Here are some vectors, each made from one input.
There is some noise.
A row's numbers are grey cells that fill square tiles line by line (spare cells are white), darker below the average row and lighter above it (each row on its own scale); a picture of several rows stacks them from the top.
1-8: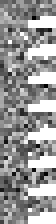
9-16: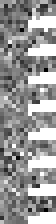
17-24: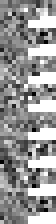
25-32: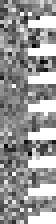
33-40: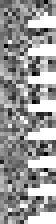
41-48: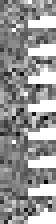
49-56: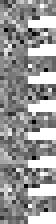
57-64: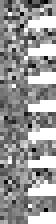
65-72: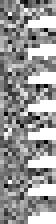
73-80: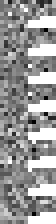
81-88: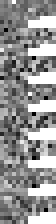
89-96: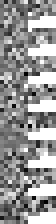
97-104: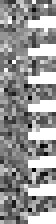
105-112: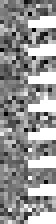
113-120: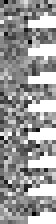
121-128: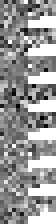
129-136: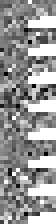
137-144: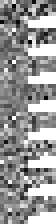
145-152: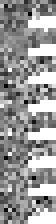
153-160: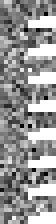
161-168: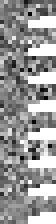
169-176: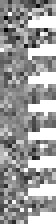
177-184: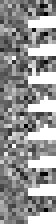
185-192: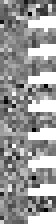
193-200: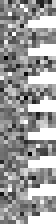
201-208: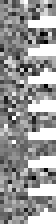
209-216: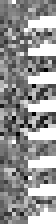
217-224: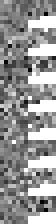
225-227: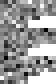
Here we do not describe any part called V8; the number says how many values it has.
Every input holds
either one of 10 labels and a true/false value, or a value of V8.
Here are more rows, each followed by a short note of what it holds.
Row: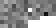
a value of V8
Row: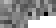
a value of V8
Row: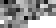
one of 10 labels and a true/false value
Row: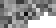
one of 10 labels and a true/false value
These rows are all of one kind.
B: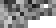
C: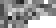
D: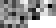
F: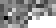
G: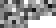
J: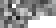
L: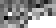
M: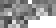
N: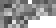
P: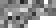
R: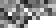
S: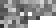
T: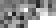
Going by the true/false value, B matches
D, G and S.
